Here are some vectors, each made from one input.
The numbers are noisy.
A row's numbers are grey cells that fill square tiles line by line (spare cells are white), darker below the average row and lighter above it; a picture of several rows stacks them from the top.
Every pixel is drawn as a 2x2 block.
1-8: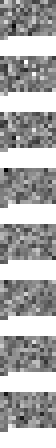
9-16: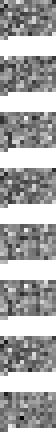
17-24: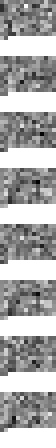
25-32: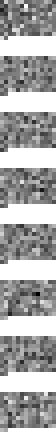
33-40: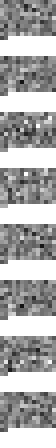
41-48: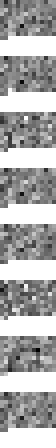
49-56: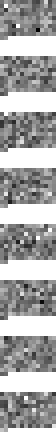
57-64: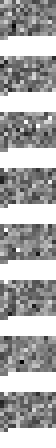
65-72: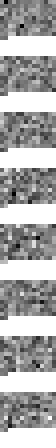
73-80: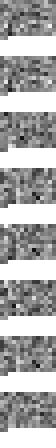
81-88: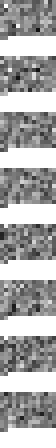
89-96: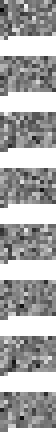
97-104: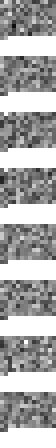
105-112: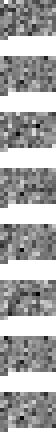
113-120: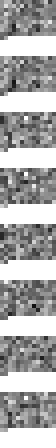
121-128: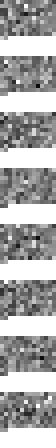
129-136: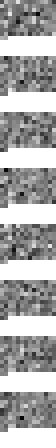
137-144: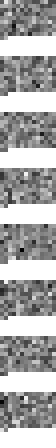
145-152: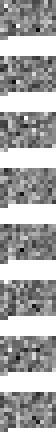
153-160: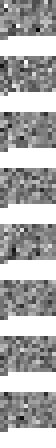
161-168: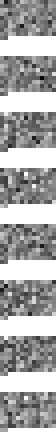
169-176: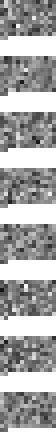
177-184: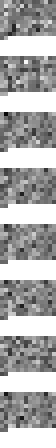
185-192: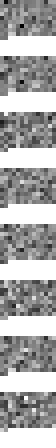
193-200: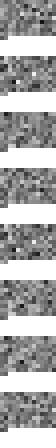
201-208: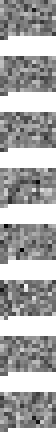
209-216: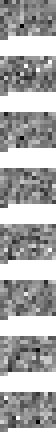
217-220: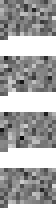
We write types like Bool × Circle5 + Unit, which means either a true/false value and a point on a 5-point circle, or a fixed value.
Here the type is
Bool × Bool × Bool × Bool + List2(Line9).
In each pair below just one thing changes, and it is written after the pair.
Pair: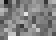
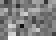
the place on the 9-point line in item 1 of the list
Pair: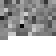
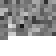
the place on the 9-point line in item 1 of the list
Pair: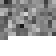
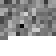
the place on the 9-point line in item 1 of the list
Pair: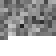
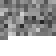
the place on the 9-point line in item 2 of the list
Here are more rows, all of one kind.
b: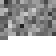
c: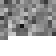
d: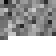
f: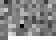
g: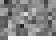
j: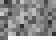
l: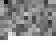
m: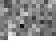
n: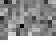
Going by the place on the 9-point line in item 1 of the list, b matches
c, g and j.
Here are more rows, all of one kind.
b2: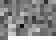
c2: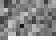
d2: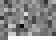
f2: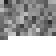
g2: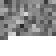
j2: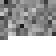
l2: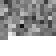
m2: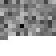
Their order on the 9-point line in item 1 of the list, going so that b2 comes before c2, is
f2, g2, d2, l2, b2, m2, c2, j2.
